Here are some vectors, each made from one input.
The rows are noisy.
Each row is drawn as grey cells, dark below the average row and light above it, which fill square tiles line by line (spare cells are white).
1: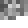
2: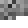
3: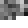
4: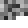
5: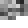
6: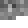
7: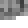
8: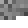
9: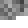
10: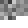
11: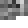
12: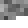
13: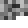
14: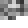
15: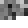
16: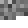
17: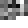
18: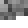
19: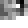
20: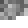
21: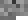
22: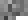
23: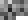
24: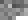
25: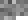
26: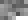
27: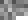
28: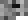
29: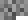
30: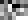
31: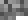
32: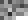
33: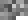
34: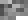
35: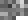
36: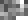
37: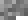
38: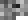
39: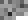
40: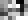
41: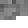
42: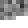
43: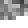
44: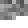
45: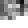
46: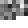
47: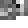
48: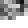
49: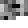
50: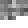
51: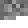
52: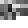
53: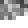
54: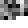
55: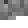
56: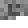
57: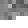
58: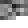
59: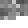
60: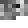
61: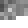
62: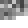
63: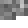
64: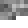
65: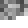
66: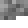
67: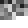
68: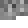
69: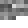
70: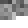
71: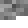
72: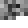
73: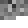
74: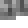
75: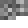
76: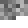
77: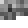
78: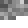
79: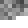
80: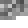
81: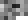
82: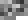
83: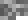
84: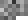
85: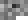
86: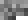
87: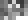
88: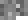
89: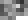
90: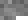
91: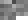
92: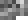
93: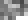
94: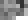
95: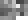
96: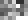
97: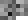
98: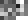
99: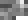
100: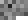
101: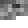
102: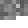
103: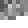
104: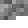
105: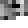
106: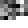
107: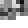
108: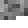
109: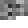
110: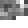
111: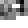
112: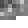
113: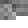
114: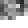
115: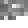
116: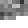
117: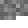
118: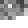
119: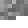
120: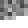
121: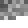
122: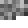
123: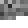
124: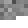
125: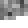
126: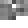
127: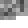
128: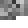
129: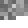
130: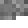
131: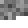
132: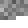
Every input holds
a point on a 9-point line and a node of a 13-node tree.
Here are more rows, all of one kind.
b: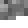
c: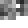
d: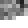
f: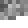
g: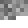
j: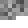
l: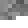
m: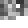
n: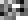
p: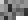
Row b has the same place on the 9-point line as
c and d.
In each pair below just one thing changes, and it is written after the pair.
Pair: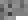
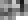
the node of the tree
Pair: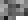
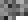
the node of the tree
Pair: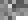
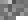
the node of the tree
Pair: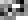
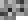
the node of the tree
